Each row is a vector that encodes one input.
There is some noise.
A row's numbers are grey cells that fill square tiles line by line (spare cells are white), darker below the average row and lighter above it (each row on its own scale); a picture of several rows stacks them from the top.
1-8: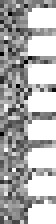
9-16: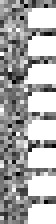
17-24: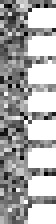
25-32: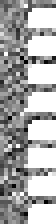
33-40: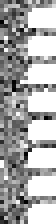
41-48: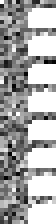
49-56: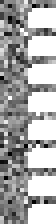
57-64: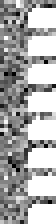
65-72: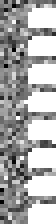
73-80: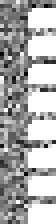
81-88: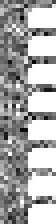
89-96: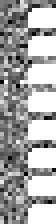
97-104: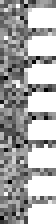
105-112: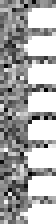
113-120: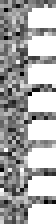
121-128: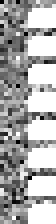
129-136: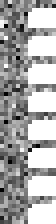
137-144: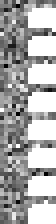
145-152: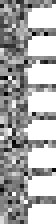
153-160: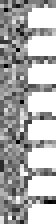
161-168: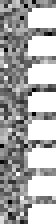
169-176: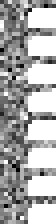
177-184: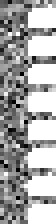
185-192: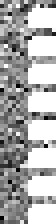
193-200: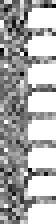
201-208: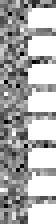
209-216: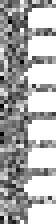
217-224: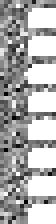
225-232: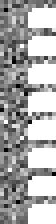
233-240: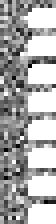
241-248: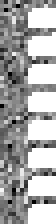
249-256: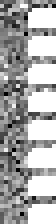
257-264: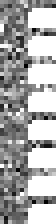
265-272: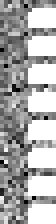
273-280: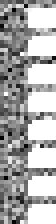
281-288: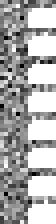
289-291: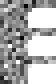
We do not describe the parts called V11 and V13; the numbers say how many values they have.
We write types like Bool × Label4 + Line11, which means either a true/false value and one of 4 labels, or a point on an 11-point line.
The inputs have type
(Bool × Bool × Bool × Bool + V11) × V13 + Circle8.
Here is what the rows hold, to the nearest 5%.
About 15% of them hold a point on an 8-point circle. The rest hold a value of V13, together with either four true/false values, or a value of V11.
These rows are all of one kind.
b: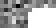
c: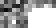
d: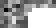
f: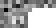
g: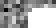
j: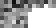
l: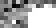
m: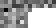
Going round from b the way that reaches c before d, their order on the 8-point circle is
b, f, m, j, l, c, g, d.
